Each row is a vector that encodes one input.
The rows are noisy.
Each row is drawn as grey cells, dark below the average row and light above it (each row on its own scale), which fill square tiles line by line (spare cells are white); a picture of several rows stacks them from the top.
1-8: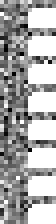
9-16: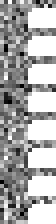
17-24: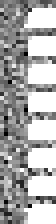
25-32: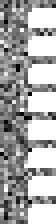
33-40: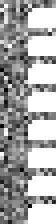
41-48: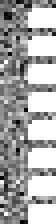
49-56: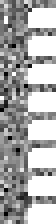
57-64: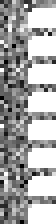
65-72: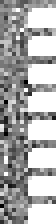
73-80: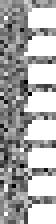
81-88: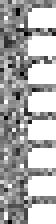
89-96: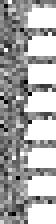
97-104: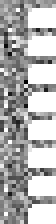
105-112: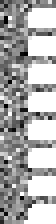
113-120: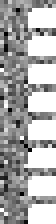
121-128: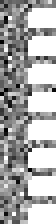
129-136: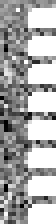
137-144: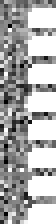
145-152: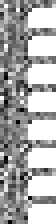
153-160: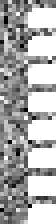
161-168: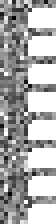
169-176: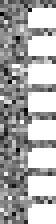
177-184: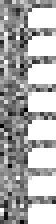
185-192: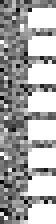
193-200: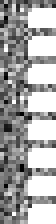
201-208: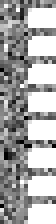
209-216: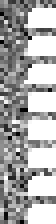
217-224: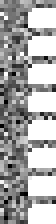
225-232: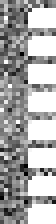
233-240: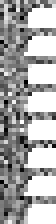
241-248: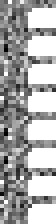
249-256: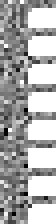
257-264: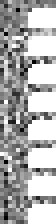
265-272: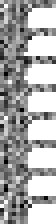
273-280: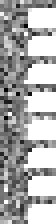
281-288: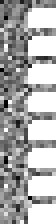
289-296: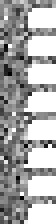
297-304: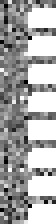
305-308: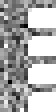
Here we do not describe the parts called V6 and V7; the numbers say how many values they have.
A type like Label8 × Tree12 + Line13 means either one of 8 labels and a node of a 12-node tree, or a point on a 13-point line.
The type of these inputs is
Bool × (Line8 × V6 + Line11) × V7.
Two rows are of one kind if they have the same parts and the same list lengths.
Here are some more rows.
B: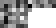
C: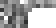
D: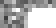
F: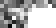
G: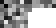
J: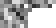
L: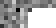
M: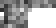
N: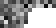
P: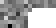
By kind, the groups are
B, C, F, G, L, M, N, P
D, J

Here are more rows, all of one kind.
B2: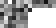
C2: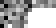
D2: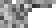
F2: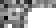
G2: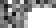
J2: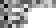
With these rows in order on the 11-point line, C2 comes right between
F2 and J2.
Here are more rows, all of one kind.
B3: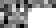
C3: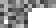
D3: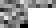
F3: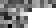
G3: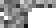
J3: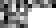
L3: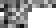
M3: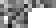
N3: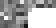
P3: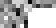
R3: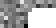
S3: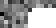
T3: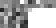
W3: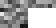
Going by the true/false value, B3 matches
F3, J3, L3 and S3.
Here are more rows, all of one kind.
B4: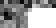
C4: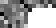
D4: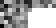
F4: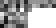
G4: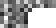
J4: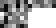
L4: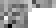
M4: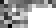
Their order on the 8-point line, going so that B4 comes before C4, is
M4, B4, G4, F4, J4, C4, D4, L4.
